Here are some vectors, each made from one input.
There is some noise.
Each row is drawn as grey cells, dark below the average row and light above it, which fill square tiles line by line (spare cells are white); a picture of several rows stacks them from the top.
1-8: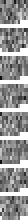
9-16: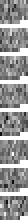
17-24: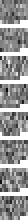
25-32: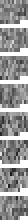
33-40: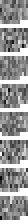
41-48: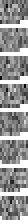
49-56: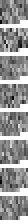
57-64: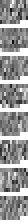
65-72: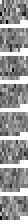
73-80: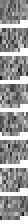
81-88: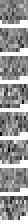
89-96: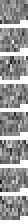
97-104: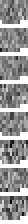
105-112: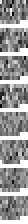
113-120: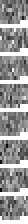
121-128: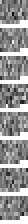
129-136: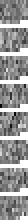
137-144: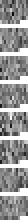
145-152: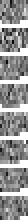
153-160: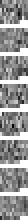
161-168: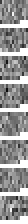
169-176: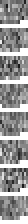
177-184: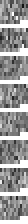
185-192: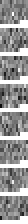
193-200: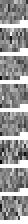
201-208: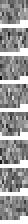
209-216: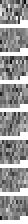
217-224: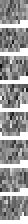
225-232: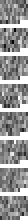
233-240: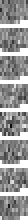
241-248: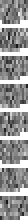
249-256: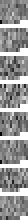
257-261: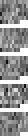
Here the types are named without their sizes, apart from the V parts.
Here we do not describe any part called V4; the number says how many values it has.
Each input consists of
a true/false value and a value of V4, together with a list of points on a circle.
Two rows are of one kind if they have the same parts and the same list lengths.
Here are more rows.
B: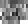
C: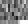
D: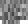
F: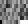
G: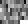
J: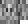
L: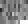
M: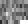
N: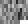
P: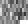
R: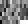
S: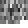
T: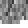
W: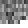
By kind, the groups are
B, C, D, N, P
F, G, R, W
J, L, M
S, T

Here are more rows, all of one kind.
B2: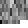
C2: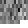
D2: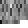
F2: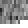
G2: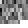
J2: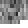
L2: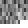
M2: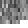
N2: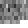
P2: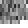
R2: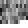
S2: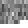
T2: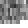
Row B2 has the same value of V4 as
F2, G2, L2 and P2.
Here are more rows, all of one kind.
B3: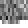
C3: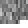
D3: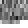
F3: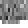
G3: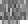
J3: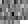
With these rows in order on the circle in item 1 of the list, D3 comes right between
B3 and J3.
